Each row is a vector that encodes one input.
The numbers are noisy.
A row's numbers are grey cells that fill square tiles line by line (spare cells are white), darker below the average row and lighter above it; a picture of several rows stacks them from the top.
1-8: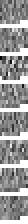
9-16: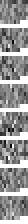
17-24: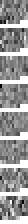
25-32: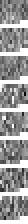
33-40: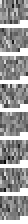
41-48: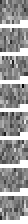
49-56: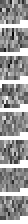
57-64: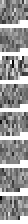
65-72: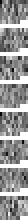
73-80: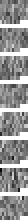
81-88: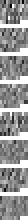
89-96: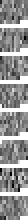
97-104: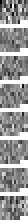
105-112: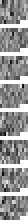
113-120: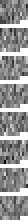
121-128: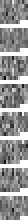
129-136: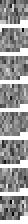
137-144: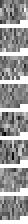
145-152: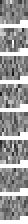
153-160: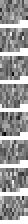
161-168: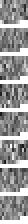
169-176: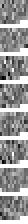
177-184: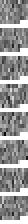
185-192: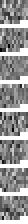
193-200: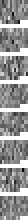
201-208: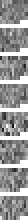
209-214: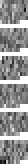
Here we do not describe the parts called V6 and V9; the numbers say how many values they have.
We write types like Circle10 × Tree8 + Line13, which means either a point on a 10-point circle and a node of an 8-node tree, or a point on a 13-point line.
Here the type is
(Bool × V9 + Tree11) × V6.
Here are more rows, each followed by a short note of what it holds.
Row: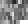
a node of an 11-node tree and a value of V6
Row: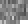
a node of an 11-node tree and a value of V6
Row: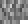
a node of an 11-node tree and a value of V6
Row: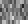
a node of an 11-node tree and a value of V6
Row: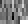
a node of an 11-node tree and a value of V6
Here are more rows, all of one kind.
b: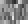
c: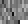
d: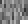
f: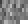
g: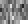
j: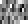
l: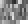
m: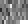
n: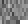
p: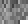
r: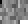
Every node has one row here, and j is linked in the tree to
b and g.
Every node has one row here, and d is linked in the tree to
f and r.
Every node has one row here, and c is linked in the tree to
g and n.
